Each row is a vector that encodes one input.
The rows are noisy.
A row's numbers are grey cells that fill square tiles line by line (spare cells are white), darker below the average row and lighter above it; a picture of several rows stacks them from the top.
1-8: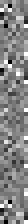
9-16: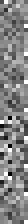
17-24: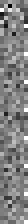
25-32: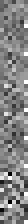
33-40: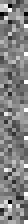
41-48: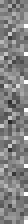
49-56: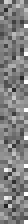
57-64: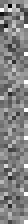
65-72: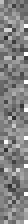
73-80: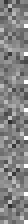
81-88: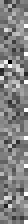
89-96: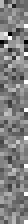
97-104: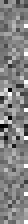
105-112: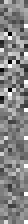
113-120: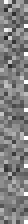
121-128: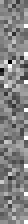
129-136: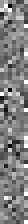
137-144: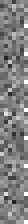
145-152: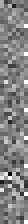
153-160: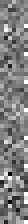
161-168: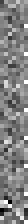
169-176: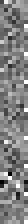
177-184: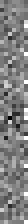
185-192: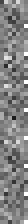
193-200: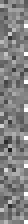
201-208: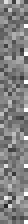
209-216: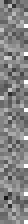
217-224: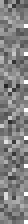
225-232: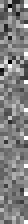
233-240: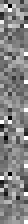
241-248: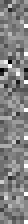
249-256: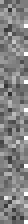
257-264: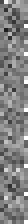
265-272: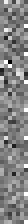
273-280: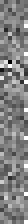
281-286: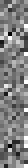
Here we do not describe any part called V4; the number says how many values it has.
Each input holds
either a point on a 5-point line and a value of V4, or a list of up to three points on an 8-point line.
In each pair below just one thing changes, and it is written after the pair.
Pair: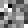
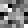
the place on the 5-point line
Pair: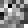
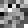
the place on the 5-point line
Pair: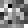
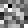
the value of V4
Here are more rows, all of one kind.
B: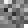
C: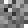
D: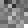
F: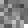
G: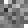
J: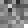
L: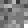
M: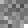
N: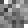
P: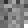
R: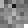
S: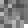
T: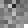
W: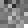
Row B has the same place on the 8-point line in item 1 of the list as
C, G and N.
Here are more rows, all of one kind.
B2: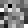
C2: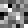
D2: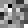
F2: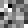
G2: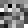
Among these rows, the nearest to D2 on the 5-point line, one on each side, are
B2 and F2.
